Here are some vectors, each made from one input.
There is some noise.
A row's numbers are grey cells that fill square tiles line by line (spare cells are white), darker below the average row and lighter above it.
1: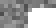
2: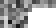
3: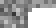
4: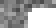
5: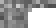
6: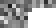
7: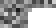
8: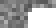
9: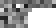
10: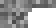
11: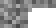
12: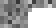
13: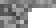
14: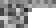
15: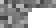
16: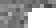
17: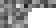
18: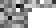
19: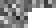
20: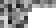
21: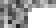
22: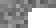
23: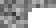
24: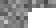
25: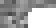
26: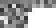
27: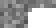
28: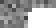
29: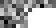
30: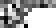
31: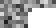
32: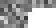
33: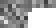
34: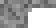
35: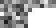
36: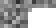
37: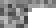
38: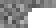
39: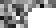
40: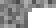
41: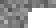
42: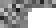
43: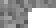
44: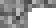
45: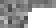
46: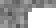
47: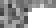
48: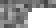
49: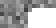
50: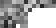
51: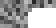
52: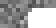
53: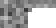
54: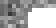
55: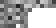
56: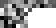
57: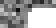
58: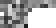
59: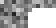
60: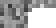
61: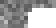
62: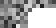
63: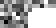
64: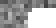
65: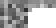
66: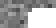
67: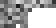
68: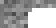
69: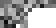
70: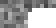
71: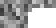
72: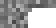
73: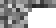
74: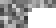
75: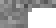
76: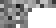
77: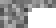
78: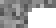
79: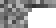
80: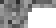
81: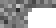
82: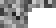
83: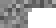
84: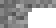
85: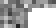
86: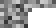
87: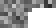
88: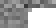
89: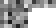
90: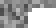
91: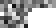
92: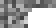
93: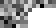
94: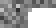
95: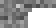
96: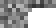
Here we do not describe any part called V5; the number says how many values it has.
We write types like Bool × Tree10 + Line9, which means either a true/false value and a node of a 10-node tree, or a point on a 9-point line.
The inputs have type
(Bool × Bool × Bool + Unit) × V5 + Line4.
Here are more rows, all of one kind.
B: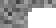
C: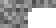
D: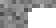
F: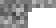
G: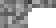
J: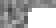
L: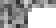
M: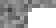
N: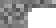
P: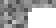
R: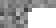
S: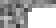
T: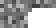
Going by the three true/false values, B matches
C, D, N and R.
